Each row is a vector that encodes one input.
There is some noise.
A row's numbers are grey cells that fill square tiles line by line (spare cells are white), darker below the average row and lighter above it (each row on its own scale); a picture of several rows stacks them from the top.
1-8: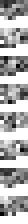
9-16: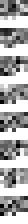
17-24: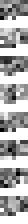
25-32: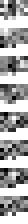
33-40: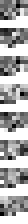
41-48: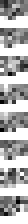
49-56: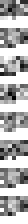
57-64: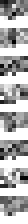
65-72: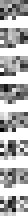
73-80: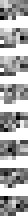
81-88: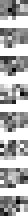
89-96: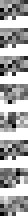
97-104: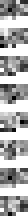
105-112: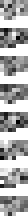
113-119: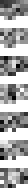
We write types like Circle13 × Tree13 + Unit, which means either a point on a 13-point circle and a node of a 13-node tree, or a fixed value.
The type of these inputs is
List2(Line5).
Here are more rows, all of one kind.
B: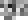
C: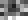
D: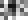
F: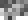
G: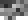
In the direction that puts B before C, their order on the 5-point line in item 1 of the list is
G, F, B, D, C.
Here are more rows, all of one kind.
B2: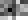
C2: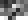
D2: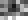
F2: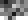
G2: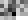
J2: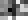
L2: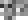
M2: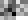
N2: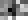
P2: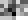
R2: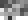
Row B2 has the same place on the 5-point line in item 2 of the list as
F2, G2, M2 and P2.
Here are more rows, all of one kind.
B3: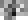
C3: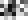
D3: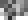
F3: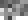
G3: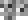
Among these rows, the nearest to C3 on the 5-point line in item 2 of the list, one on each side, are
D3 and G3.
